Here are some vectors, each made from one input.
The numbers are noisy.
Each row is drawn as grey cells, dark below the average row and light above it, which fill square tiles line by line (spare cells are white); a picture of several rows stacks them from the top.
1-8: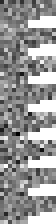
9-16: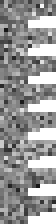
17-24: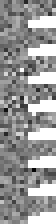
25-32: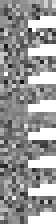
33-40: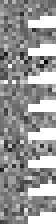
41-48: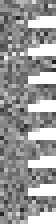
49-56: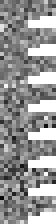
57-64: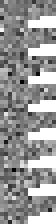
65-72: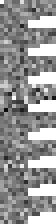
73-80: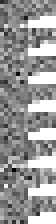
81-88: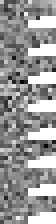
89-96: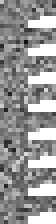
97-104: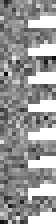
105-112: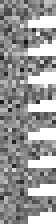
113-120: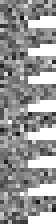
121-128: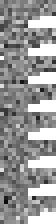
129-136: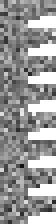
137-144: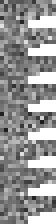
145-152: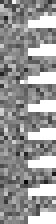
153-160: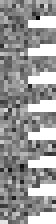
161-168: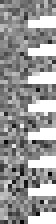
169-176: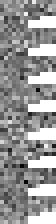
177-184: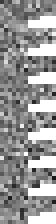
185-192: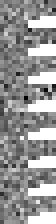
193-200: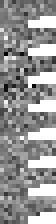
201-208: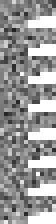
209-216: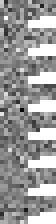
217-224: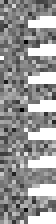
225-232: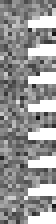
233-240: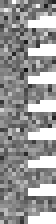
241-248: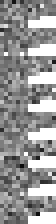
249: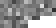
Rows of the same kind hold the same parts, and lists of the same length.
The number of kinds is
4.
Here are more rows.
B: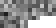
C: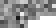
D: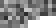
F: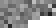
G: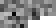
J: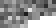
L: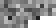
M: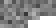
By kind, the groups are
B
C, G, L
D, J, M
F

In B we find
a point on a 9-point circle and a point on an 8-point line.
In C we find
a point on a 9-point circle and a point on an 11-point circle.
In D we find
a point on an 8-point line.
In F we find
a point on an 11-point circle.
